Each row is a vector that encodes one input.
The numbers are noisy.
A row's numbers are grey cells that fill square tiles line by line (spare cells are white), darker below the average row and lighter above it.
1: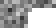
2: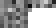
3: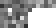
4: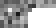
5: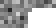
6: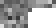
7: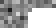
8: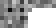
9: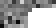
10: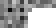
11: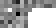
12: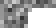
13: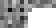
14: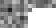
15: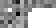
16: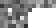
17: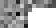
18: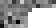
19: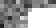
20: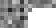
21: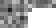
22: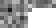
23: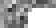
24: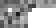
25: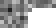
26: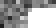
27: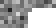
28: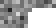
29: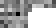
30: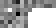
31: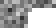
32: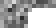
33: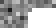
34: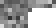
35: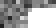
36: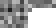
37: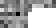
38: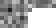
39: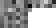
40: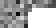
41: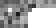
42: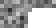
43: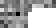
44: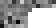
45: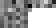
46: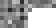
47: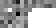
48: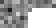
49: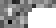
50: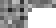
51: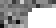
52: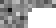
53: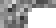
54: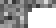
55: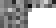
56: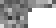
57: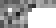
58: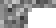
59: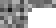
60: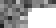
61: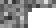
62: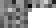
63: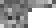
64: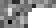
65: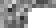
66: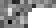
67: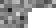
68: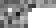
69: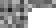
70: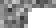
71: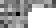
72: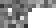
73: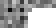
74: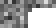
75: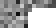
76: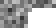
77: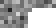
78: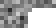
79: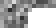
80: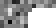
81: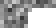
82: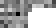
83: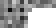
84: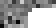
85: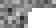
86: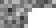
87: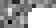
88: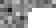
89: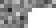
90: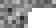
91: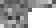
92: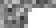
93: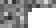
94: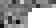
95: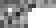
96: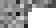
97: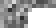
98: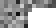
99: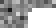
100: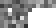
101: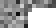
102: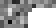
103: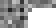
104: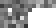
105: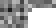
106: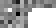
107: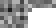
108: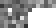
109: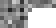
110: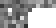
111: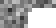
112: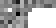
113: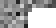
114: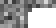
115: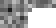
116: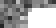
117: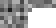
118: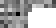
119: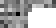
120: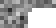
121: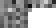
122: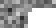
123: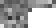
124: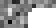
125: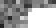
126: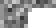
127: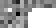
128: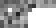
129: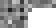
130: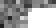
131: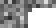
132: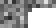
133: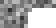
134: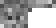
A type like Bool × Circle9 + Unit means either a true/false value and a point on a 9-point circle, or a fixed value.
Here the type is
Line10 + Line11.
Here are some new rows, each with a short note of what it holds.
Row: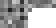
a point on a 10-point line
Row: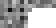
a point on a 10-point line
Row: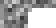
a point on a 10-point line
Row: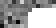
a point on an 11-point line
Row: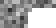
a point on a 10-point line
